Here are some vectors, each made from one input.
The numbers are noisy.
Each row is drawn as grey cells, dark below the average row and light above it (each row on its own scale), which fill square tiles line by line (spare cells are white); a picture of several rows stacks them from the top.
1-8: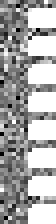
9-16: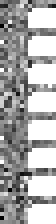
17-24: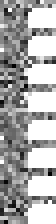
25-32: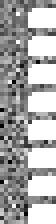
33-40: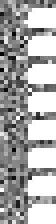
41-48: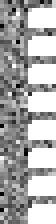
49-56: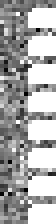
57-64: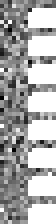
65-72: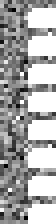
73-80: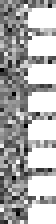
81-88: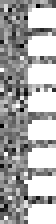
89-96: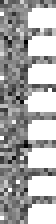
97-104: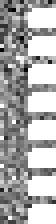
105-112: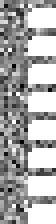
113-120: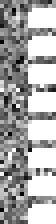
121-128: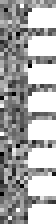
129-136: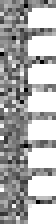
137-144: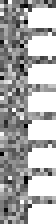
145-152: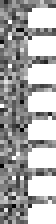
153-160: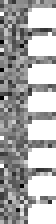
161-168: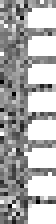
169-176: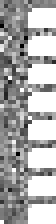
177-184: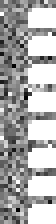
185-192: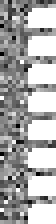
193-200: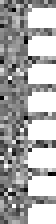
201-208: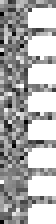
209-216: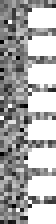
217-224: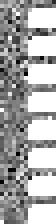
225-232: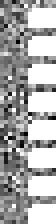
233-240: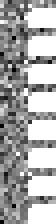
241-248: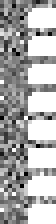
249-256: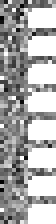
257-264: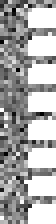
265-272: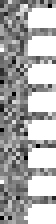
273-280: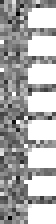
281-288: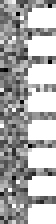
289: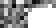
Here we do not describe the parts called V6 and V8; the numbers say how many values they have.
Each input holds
either two labels (each one of 9), or a value of V6 and a value of V8.
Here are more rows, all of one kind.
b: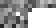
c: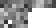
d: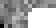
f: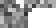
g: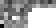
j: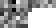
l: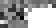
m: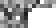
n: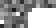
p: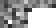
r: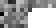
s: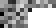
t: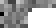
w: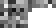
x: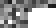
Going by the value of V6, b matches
c, n, p and x.
